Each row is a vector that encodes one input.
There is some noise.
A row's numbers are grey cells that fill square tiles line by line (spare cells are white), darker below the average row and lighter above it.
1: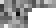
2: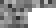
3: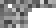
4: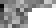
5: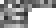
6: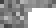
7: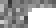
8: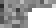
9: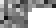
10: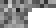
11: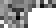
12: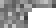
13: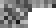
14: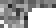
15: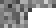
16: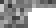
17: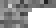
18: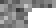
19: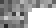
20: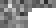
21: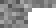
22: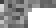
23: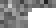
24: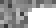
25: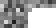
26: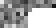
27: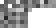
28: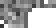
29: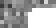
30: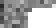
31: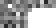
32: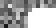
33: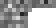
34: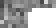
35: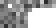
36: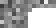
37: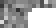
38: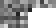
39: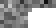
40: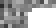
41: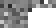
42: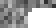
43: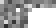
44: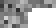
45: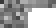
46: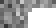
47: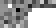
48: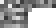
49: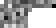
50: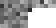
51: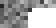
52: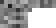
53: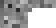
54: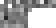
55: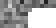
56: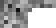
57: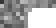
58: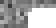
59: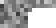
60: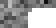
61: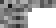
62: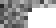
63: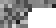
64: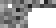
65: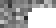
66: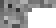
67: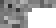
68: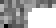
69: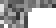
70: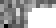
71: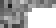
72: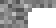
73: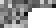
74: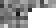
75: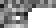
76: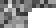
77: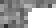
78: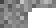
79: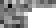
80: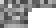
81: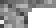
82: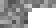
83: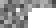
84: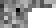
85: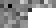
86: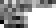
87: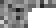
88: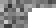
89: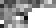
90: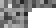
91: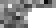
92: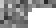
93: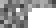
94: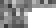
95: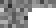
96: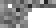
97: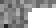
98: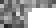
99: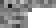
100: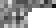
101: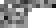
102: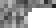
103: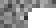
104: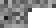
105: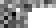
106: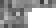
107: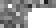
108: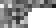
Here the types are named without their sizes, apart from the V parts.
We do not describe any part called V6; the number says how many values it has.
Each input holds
a node of a tree, together with either a node of a tree, or a value of V6.
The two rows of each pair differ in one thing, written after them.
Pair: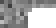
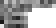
the value of V6
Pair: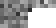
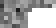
the node of the tree
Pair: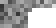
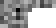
the node of the tree
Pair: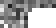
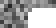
the value of V6
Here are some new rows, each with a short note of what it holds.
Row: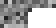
a node of each of two trees
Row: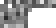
a node of each of two trees
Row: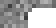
a node of a tree and a value of V6
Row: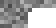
a node of a tree and a value of V6
